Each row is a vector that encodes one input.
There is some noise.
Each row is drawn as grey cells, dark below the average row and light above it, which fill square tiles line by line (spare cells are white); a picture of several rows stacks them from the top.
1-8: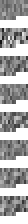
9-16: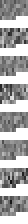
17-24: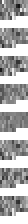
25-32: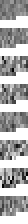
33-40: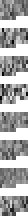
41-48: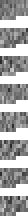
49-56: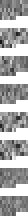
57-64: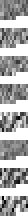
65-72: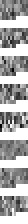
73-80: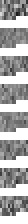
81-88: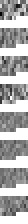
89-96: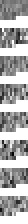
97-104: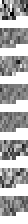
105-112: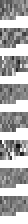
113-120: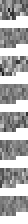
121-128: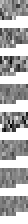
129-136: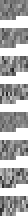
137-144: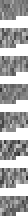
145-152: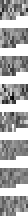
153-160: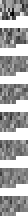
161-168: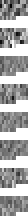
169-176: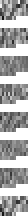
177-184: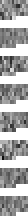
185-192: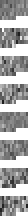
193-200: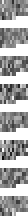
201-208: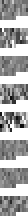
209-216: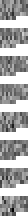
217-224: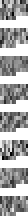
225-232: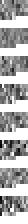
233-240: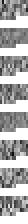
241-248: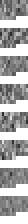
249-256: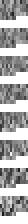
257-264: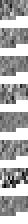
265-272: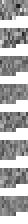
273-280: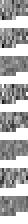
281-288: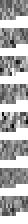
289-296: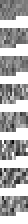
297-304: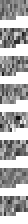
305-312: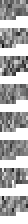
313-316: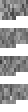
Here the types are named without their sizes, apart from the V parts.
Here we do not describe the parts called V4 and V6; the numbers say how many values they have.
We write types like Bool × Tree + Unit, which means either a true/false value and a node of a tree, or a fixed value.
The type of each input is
Tree × Tree × (Tree × Tree + V4) + V6.
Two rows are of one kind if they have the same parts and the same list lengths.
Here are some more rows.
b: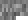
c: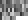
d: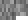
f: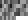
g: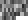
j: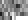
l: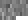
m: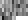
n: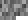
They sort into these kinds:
b, d, f, g, n
c, l
j, m

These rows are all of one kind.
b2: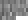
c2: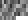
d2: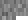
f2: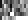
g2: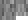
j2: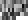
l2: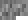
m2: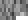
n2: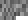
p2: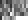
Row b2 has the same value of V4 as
c2, d2, m2 and n2.
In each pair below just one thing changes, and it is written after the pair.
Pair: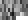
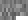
the node of one of the two trees
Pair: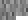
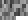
the value of V4
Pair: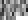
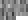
the value of V4
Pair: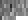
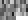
the value of V4
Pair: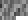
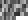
the node of one of the two trees
